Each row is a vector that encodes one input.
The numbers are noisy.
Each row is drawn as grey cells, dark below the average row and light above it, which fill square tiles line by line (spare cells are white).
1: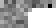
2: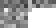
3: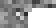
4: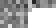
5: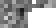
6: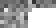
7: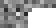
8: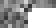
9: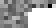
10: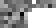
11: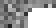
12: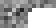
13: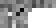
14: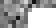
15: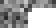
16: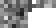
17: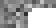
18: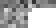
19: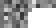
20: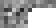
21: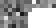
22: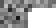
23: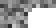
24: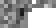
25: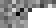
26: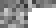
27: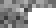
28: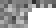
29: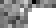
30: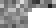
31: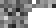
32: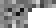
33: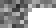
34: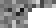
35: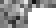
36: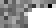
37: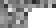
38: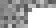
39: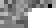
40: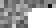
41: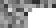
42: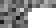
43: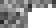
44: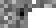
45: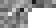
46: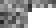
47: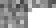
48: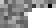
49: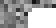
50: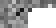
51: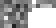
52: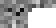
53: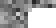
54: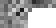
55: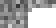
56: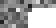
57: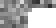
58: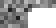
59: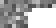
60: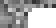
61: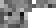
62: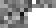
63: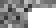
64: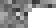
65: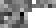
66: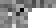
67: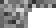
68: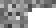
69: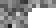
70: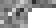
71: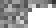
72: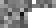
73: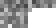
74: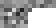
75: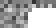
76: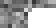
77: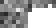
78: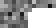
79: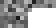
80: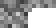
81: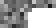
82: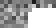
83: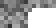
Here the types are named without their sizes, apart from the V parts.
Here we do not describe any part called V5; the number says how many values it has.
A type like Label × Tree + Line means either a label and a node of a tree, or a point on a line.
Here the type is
(Bool × Bool × Bool + Line) × V5.
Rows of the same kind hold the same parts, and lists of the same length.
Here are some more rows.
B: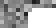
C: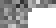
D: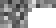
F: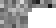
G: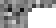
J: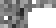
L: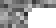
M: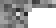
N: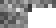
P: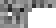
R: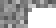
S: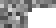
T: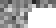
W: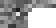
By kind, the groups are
B, C, F, G, L, M, N, P, R, S, T
D, J, W

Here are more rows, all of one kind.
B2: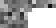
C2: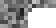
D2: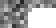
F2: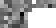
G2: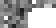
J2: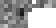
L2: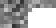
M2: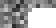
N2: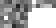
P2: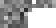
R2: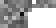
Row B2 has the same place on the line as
C2, D2, L2 and M2.
